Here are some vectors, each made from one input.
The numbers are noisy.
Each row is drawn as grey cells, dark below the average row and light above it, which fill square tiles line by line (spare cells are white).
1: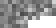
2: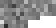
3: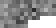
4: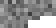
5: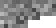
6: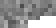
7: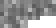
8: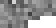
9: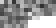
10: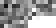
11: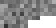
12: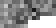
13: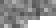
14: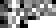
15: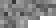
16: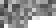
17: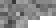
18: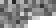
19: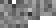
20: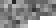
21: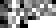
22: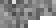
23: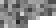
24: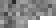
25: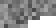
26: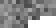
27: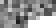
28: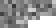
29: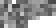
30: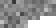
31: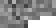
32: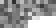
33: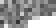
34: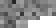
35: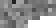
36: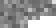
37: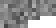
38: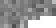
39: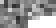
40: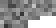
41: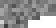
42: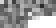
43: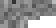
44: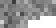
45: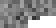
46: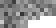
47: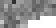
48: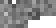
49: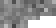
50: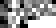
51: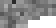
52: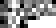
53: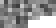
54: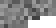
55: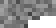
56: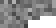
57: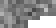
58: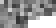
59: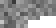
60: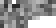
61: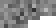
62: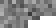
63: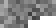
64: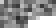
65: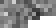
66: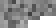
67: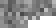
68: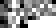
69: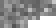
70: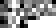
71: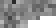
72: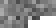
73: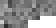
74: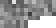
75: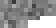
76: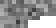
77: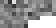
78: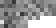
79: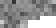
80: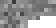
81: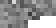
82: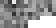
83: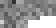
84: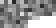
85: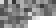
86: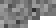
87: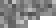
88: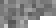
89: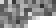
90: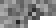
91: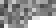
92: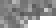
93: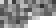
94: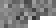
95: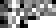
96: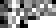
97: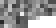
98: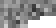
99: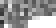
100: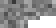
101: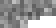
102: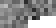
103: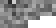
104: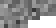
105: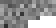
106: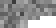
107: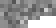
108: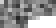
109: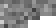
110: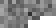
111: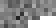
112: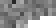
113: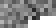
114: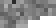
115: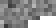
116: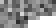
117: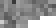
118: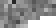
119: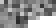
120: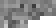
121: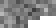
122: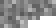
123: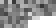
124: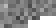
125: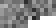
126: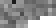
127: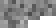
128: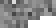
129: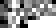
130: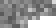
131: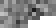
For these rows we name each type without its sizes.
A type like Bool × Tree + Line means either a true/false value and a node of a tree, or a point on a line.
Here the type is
List(Bool × (Label + Line × Line)).
